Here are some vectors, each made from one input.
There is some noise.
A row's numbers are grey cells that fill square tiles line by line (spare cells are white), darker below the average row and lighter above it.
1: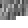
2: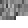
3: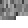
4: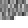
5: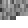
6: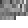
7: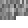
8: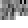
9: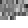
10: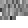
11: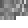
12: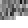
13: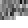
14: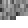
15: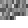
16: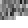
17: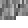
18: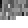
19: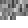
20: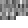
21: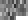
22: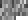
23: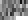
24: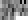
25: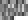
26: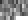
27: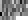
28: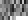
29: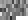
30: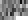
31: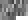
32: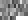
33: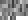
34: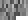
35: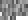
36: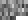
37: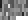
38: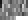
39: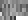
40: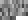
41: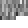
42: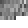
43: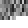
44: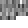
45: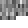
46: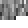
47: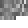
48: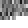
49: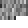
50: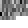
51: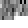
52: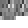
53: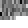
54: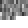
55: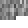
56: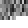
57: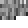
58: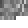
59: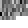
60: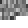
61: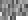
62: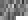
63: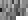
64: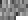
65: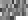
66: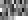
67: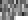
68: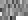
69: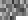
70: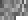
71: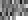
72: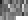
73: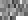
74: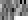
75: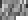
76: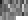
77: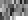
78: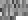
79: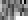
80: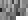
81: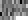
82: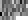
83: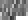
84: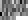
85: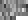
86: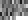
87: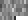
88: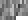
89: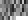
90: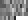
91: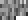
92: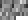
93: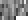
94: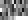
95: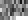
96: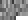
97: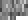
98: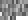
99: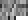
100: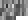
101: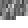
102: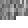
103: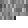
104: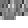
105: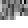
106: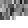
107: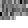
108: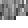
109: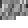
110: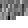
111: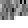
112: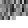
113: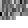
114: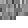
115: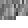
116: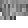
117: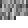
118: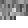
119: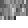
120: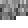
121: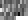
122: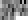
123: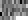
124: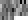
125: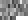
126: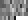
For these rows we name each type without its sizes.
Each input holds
a node of a tree, together with either a point on a circle, or a fixed value.
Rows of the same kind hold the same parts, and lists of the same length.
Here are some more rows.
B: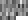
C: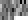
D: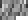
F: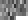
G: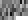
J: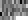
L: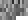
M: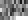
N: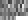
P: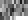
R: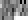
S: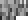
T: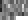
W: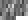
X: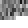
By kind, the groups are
B, D, F, L, N, S, T, W
C, G, J, M, P, R, X

